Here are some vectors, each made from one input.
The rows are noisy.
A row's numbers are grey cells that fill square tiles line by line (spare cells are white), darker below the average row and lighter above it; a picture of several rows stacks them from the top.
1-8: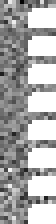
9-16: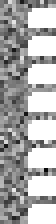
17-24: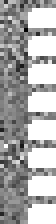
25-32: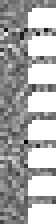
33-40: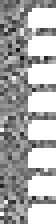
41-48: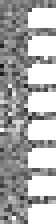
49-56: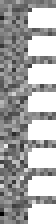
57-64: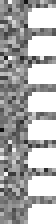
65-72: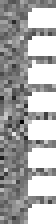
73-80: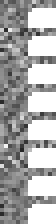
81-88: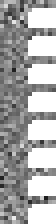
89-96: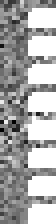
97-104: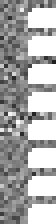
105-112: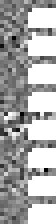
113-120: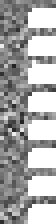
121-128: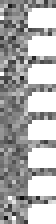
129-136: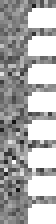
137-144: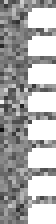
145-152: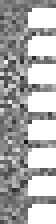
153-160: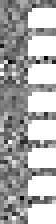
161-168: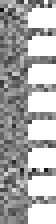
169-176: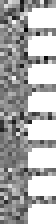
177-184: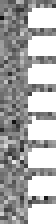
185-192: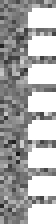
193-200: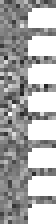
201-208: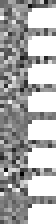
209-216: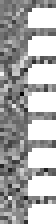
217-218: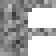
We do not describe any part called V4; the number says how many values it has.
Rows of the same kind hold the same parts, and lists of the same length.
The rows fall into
3 kinds.
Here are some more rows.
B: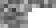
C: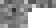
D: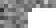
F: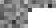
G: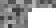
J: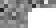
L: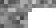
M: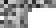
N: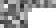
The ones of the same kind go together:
B, C, F, L
D, G, J
M, N

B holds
a point on an 8-point line and a value of V4.
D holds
a node of an 11-node tree and a value of V4.
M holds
a point on a 10-point circle.
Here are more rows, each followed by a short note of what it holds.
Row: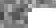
a point on an 8-point line and a value of V4
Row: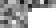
a point on a 10-point circle
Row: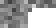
a point on an 8-point line and a value of V4
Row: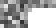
a point on a 10-point circle
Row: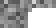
a node of an 11-node tree and a value of V4
